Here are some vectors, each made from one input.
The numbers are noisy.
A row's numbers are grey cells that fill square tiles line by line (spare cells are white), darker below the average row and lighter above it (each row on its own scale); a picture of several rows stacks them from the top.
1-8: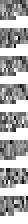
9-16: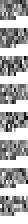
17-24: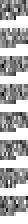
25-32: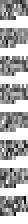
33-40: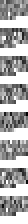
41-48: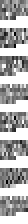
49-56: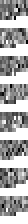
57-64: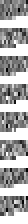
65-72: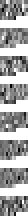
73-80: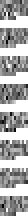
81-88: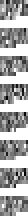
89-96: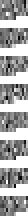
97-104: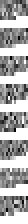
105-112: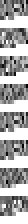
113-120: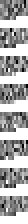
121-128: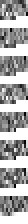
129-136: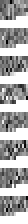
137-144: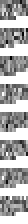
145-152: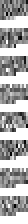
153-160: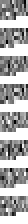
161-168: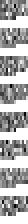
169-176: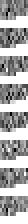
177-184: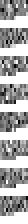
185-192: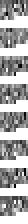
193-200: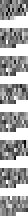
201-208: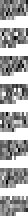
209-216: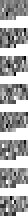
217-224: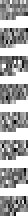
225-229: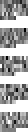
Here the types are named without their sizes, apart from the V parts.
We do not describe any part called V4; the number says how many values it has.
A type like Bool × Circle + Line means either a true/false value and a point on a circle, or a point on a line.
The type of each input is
Line + List(V4) × Tree.
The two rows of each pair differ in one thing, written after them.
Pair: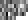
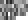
the value of V4 in item 1 of the list
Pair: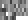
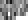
the node of the tree
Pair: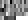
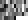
the value of V4 in item 1 of the list
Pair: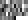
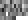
the value of V4 in item 1 of the list
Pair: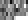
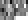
the value of V4 in item 1 of the list
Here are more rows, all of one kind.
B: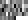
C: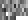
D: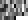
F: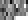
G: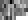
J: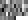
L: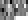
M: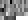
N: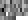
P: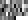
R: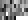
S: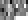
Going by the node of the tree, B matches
J, N and P.
